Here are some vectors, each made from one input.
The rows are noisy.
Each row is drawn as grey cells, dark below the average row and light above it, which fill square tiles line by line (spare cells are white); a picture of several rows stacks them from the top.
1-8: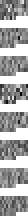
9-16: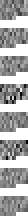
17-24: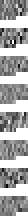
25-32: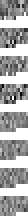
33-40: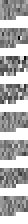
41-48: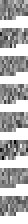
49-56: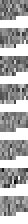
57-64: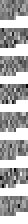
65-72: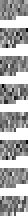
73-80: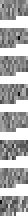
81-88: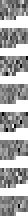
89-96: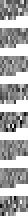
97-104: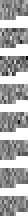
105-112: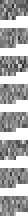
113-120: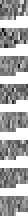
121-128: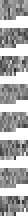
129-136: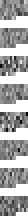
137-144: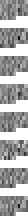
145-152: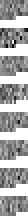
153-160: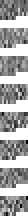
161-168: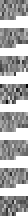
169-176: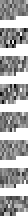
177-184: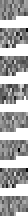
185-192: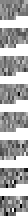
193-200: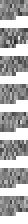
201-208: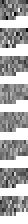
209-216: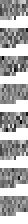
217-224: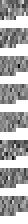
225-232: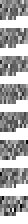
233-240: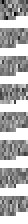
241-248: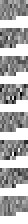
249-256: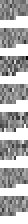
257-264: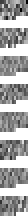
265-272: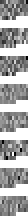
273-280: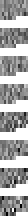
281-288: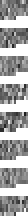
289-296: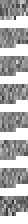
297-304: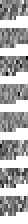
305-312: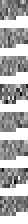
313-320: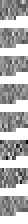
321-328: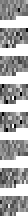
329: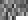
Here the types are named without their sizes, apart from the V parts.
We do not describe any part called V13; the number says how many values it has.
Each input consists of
either two values of V13, or a list of points on a line.
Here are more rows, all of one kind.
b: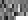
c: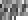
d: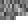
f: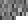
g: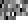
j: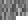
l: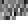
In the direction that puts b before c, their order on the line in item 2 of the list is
d, b, g, j, f, c, l.
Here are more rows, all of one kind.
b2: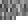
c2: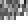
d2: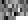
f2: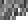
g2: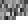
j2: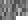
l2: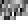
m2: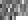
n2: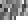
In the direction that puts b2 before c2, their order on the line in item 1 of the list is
l2, g2, d2, f2, j2, b2, m2, n2, c2.
